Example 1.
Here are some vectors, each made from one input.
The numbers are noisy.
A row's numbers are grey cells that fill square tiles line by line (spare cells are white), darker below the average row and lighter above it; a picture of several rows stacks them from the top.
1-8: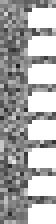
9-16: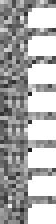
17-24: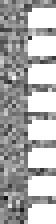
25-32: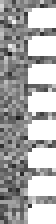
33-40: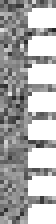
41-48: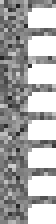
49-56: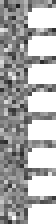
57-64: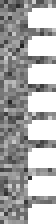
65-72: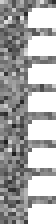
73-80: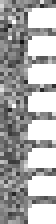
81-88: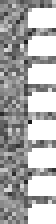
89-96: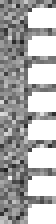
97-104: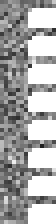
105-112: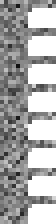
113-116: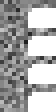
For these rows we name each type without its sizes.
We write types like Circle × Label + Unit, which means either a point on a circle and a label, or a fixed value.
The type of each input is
Tree.
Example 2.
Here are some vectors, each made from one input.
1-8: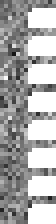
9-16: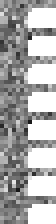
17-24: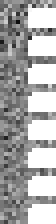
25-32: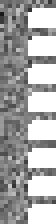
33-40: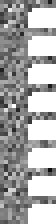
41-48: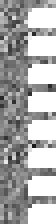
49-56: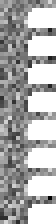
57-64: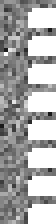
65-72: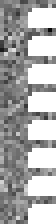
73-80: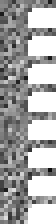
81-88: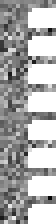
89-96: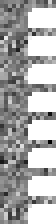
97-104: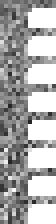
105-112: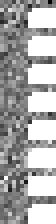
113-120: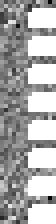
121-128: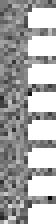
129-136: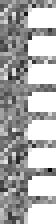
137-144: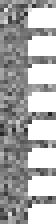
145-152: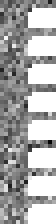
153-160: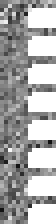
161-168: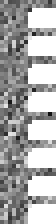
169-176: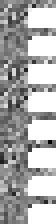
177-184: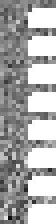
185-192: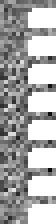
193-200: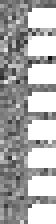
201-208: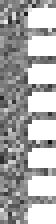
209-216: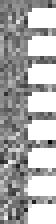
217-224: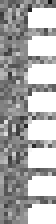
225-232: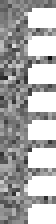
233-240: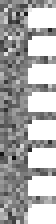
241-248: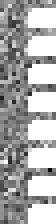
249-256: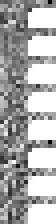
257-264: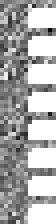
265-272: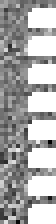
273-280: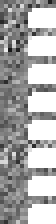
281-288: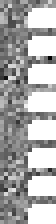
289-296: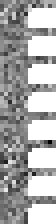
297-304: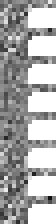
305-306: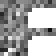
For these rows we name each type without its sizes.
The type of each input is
Line.
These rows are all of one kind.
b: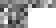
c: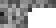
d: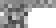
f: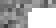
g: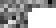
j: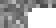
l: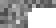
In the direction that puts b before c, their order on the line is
b, d, f, j, l, c, g.
